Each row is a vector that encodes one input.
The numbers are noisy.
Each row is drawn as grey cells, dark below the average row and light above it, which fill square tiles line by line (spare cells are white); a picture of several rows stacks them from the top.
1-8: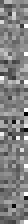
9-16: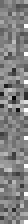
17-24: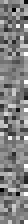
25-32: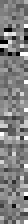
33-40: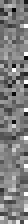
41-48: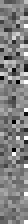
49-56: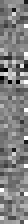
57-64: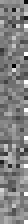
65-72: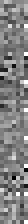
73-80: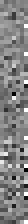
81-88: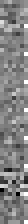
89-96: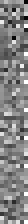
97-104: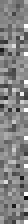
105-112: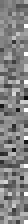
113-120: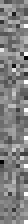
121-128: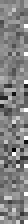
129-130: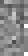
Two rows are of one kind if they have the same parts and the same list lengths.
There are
2 kinds of row.
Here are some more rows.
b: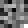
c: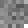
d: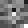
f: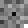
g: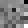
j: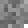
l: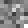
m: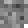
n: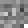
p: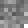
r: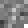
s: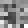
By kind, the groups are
b, d, g
c, f, j, l, m, n, p, r, s

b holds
a point on a 5-point line and a point on an 8-point line.
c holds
a point on a 5-point line and four true/false values.
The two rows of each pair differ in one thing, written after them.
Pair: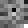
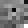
the place on the 8-point line
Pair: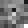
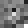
the place on the 8-point line
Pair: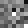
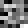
the place on the 5-point line
